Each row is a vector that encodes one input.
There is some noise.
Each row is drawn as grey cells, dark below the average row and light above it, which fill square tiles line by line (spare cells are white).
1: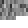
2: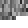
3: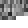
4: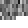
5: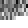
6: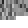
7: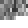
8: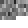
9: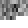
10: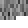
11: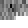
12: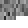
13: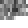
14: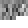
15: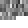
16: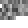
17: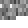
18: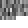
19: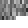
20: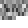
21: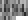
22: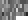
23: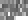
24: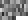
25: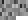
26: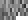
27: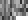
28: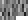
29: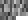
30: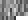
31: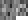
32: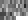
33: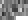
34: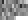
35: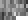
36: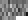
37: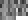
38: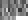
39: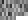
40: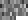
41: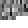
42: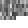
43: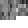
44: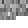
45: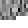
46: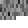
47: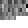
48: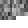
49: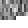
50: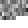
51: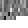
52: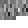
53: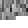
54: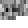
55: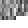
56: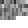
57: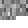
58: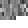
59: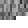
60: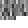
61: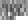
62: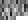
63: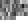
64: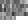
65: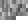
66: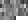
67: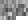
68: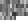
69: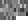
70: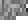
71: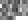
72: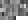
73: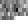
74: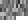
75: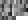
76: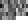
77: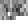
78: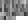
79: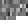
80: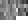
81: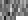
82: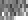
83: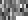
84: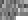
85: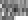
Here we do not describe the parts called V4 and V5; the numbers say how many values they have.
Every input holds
a point on each of two 6-point circles, a value of V4 and a value of V5.
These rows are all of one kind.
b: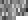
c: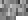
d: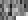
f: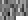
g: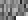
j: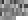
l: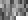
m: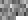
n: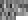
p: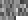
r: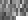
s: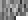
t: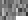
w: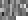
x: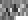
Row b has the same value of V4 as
f, r, t and x.
